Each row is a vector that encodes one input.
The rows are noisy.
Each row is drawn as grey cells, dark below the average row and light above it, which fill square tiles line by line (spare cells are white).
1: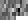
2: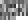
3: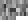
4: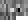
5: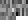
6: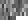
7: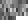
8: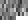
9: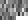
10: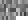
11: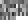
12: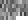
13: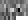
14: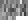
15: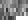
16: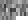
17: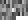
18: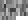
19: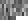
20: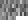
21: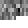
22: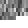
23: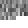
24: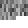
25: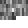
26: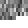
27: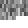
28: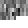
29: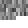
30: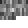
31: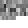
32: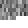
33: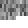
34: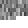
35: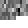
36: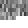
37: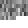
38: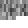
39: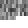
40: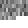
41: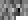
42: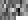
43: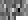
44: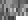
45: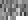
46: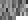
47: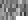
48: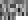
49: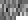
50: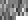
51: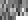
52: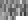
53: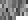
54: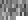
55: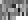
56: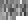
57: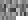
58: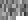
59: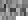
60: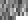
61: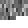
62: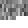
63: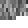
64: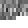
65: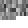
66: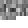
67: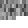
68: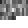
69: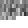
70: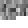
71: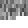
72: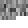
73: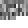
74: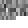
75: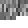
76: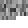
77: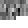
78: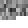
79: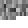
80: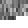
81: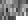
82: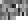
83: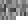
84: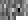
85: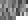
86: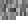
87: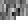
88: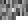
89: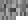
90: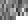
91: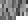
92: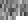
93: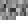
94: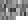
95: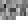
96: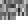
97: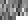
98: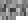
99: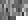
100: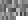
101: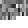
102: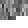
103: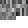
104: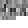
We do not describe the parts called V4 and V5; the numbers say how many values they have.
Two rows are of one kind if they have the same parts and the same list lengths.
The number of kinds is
2.
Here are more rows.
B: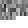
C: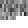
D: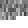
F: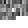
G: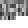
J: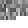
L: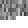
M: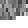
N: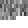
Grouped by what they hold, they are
B, C, D, J, L, N
F, G, M

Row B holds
a point on each of two 3-point lines and a true/false value.
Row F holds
a value of V4 and a value of V5.
